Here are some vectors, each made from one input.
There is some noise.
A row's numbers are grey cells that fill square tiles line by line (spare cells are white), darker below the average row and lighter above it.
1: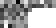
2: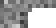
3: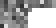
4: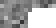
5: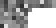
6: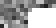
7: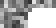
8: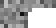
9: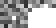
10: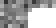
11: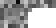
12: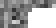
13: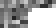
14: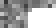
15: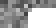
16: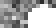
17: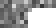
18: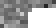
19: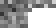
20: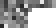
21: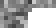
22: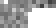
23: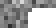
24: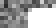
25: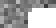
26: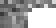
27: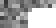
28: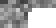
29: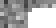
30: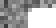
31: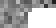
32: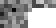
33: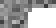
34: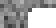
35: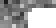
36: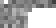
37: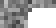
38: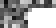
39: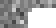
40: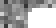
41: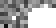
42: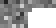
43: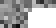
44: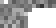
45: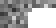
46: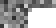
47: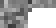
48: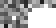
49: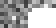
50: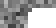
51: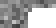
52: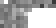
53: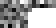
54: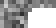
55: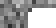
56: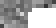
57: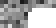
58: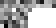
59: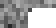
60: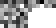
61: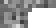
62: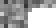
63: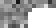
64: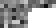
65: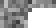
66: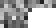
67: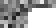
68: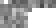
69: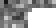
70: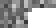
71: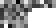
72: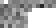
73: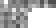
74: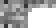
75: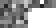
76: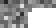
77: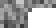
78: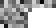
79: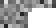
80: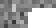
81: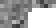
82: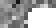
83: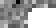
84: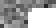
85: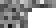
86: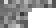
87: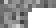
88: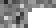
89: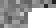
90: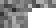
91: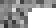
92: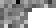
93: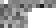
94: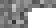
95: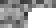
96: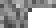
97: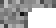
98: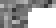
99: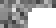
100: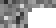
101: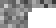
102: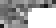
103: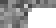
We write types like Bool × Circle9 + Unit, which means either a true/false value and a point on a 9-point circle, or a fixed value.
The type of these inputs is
Label12 × Label12.
